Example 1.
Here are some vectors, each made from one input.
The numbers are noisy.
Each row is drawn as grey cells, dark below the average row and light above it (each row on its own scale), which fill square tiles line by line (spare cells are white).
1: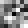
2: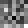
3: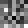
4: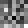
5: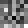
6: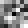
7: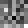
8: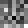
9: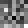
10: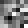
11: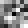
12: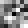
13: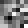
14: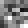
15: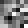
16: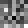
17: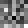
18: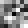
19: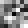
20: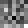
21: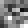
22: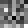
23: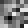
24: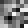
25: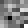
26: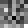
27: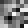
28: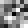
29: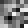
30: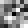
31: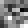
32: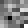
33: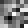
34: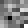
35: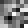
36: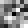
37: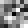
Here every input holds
a point on a 5-point line.
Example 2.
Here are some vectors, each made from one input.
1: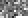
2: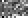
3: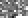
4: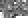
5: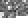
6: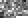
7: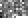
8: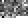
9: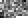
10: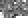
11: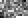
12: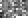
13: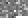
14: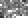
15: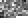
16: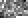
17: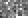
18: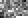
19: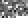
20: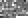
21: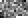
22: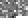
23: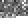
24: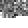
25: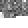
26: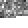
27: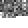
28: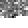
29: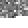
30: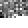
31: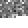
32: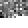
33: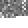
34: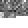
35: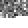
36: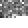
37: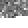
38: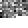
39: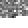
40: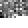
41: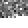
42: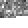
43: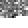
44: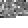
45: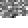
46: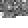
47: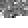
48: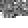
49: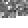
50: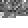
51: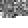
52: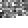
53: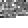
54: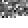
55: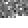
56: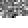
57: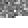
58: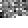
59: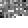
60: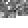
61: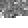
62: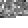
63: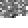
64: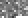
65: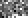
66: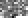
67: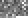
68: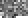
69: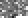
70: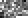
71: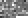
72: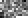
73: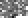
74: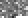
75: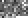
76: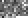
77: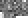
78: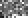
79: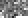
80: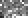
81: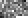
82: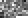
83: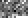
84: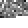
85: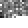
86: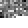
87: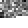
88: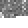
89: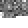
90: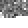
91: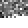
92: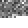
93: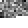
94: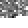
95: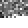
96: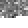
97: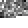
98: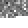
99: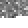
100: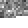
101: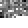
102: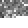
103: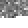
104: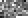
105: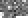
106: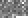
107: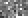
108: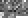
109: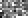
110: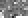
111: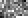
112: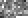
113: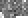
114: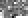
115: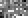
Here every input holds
a point on a 13-point line.
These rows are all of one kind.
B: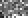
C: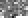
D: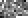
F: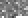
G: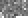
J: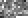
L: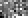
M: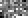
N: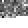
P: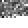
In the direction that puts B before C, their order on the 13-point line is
J, D, M, L, B, P, N, G, C, F.
